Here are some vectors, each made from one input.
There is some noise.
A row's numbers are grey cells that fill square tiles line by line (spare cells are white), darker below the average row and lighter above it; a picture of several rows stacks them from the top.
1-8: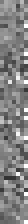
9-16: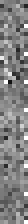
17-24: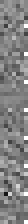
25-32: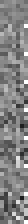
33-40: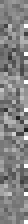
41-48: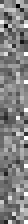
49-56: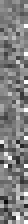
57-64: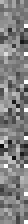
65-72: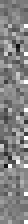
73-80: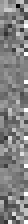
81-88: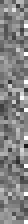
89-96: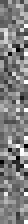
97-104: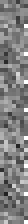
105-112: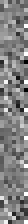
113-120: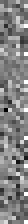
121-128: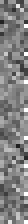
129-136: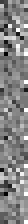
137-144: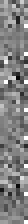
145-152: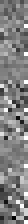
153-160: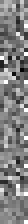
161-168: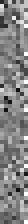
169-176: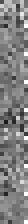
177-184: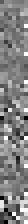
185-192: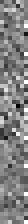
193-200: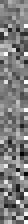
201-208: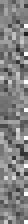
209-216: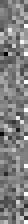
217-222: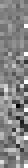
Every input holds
either a point on a 5-point line, a point on a 6-point line and a true/false value, or a list of up to three points on a 4-point line.
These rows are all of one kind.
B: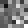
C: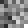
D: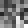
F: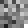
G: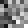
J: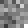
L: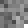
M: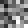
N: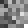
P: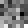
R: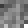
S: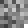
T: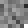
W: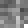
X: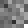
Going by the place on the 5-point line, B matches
F, G, R and X.
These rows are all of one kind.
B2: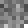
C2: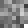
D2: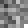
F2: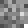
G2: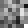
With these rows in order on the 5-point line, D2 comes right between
F2 and G2.
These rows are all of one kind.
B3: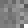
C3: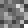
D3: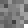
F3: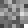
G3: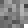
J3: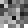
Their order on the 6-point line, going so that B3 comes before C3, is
J3, B3, F3, C3, G3, D3.
